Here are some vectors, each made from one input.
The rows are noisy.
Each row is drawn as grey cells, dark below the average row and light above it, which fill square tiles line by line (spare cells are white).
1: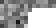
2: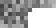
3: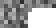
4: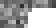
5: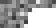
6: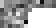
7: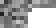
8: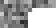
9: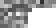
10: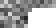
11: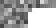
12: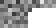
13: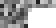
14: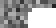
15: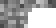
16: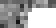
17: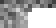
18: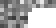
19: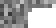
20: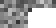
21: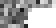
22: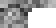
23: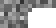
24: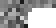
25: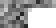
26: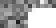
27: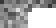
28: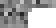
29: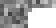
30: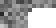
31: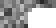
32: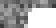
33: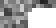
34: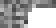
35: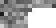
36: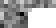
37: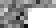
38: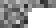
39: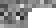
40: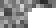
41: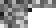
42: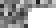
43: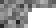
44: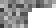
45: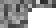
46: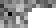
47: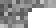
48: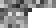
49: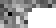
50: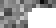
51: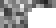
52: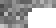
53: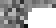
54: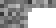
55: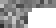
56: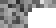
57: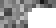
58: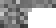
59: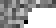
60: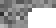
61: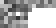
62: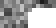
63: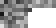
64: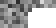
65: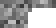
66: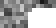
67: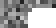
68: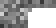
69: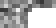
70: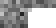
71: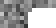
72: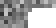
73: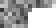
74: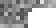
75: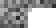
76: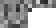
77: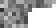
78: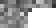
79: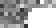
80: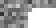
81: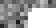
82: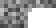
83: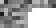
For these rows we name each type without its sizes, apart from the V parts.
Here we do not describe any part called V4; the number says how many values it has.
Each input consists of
a value of V4, together with a list of points on a line.
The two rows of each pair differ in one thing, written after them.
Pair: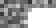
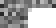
the place on the line in item 2 of the list
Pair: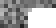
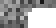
the place on the line in item 2 of the list
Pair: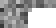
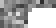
the place on the line in item 1 of the list
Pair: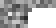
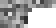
the place on the line in item 2 of the list
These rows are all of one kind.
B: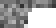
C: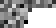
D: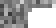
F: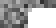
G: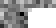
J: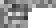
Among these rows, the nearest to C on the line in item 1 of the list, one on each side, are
B and G.
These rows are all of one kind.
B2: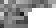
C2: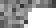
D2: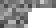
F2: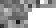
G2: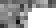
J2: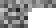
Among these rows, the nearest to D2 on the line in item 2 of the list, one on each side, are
C2 and J2.
